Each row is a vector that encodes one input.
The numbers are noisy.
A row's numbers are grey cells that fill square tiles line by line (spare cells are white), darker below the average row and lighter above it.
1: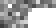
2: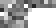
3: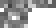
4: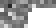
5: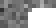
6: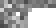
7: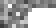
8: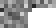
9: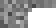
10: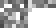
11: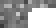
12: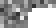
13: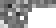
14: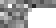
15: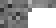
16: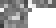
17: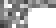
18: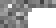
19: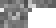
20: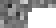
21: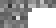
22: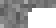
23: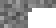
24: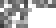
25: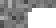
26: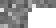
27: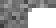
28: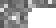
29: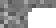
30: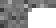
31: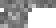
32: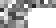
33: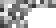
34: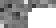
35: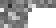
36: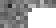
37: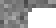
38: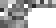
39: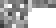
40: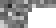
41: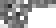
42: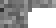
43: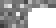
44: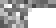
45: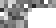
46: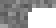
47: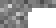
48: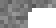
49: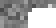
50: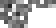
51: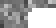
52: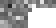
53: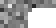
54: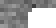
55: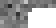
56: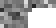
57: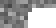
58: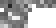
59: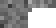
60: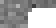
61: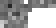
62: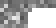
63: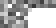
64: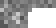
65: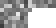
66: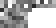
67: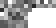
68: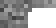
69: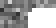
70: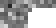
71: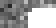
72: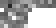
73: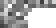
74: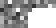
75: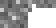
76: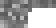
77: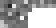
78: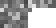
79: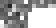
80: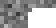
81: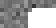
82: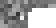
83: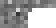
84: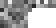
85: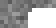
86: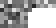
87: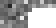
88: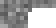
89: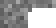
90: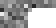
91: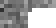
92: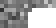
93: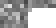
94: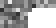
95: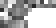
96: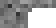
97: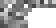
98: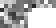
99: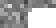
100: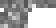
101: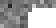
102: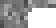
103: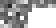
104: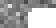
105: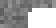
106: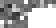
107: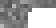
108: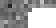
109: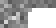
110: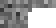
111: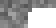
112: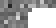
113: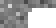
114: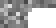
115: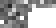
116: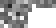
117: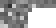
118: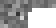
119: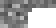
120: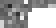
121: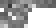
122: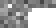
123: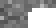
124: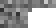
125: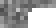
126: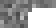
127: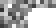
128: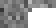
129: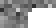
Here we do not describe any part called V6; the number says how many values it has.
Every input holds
a value of V6, together with either one of 5 labels, or three true/false values.
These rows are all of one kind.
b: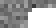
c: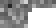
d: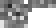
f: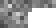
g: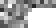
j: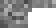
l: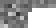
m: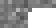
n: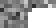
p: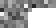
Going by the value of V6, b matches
c, f, j and n.
